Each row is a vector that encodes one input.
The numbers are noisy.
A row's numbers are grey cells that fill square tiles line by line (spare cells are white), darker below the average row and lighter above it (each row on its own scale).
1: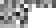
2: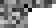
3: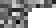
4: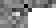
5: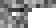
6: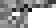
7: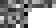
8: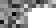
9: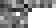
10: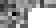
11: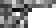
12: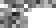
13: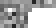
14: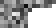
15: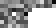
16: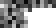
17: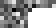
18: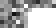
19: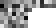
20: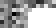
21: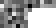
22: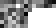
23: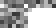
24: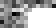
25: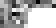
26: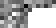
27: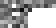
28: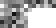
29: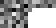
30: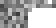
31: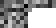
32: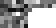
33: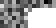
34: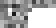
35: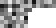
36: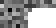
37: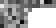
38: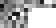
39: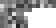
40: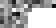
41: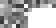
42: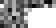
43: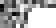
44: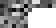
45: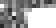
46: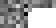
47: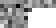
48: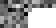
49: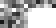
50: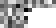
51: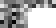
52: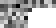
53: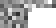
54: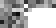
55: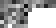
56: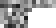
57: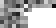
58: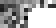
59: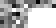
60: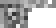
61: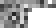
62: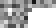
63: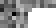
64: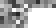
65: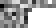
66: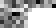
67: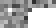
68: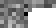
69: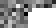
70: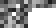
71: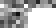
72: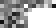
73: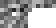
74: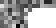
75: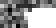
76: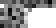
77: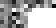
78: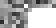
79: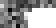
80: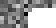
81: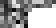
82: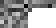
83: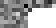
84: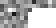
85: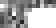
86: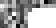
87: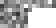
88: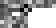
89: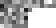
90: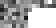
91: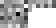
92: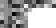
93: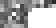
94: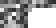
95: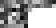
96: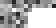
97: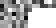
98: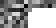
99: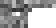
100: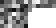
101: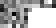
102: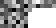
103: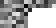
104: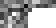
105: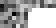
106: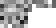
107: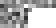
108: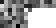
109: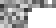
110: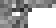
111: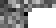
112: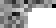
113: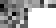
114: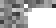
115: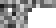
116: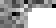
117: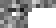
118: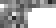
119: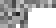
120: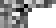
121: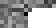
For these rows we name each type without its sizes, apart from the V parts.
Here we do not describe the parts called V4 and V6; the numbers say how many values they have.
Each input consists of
a true/false value, together with either a point on a line and a value of V4, or a value of V6.
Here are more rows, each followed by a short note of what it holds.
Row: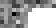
a true/false value and a value of V6
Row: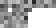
a point on a line, a true/false value and a value of V4
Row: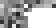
a true/false value and a value of V6
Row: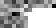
a true/false value and a value of V6
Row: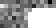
a true/false value and a value of V6
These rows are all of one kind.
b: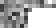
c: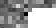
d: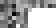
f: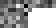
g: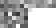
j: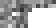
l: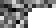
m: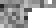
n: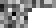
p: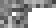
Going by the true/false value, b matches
d, g, m and n.
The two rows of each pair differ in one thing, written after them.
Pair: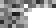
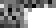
the true/false value
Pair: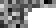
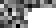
the value of V6
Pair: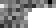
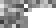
the true/false value
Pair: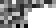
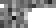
the value of V6
